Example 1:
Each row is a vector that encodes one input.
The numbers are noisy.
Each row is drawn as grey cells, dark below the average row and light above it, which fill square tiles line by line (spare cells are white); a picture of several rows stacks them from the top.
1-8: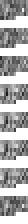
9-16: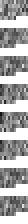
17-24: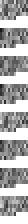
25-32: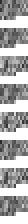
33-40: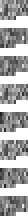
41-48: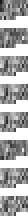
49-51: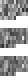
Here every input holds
either a point on a 4-point line, or a point on a 7-point line.
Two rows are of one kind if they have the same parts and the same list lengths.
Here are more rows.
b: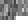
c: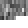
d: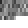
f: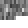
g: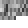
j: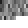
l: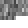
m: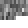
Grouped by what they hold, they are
b, c, d, f, j, l, m
g

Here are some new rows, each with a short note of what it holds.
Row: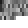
a point on a 7-point line
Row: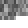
a point on a 7-point line
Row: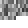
a point on a 4-point line
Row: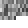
a point on a 4-point line
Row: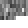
a point on a 7-point line
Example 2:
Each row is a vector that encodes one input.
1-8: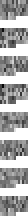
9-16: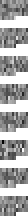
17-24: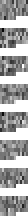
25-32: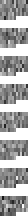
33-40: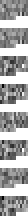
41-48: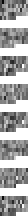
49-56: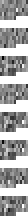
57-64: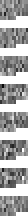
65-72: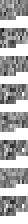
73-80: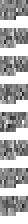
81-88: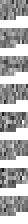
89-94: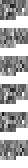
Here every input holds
either a point on a 7-point line, or three true/false values.
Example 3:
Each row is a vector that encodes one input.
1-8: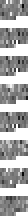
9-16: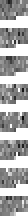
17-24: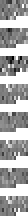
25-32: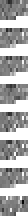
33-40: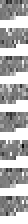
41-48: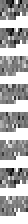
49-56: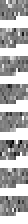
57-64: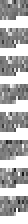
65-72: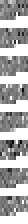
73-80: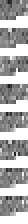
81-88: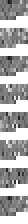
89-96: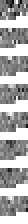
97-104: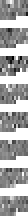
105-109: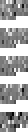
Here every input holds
either a point on an 8-point circle, or a fixed value, or three true/false values.
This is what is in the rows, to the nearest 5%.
About 30% of them hold a point on an 8-point circle. About 10% of them hold a fixed value. The rest hold three true/false values.
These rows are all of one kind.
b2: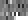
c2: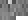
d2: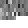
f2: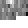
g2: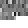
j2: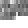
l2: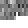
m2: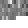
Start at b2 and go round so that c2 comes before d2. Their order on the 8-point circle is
b2, l2, j2, f2, m2, c2, g2, d2.
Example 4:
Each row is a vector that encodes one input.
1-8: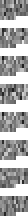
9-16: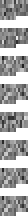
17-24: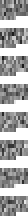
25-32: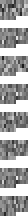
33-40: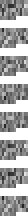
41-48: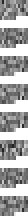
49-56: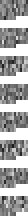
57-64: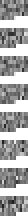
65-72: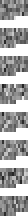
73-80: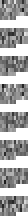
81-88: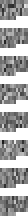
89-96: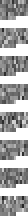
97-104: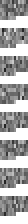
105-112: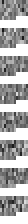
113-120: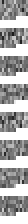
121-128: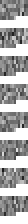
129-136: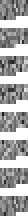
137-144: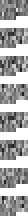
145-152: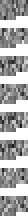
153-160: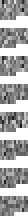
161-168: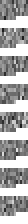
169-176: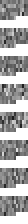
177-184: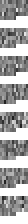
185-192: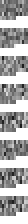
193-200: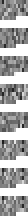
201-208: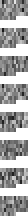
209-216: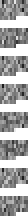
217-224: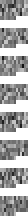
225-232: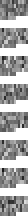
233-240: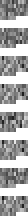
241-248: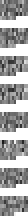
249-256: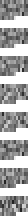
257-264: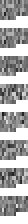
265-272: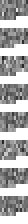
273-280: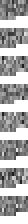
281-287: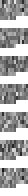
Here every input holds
either a point on a 12-point line, or three true/false values.
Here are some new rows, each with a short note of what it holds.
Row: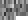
three true/false values
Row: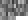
three true/false values
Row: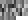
a point on a 12-point line
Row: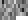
a point on a 12-point line
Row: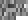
a point on a 12-point line
